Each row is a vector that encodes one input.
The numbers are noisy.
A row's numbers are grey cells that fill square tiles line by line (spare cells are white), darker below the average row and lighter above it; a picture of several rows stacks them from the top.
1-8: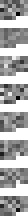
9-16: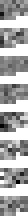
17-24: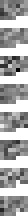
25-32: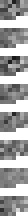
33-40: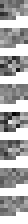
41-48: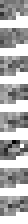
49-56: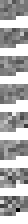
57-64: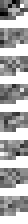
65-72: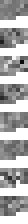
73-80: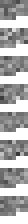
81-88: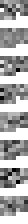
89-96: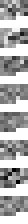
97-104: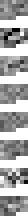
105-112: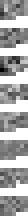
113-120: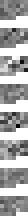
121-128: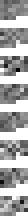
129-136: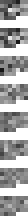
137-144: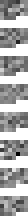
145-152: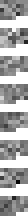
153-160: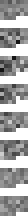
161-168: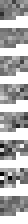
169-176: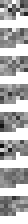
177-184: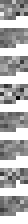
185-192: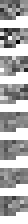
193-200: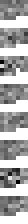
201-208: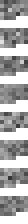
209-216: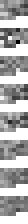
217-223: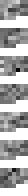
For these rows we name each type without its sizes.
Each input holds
three true/false values.
